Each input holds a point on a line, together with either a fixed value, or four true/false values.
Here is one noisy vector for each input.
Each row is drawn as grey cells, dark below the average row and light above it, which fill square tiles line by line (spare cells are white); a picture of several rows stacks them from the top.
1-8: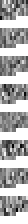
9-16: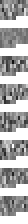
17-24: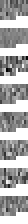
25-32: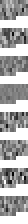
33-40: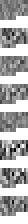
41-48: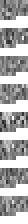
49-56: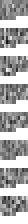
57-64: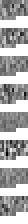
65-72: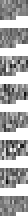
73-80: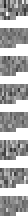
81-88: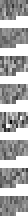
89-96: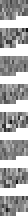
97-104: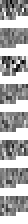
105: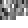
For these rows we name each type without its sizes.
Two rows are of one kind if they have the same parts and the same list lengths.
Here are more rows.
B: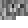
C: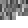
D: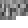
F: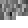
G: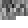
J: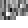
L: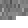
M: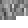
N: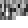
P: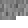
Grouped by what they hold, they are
B, C, G, L, M, N, P
D, F, J

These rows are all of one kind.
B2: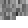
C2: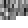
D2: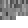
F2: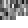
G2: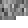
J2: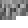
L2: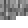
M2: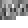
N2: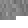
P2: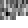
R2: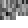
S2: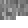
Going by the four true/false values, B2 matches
J2, L2, M2 and R2.
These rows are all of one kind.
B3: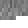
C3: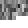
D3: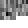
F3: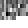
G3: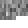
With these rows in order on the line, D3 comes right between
C3 and F3.
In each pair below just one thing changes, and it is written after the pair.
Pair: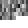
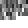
the place on the line
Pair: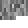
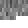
one of the four true/false values
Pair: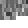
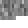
the place on the line
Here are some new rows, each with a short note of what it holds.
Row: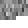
a point on a line
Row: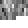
a point on a line
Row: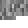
a point on a line and four true/false values
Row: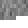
a point on a line
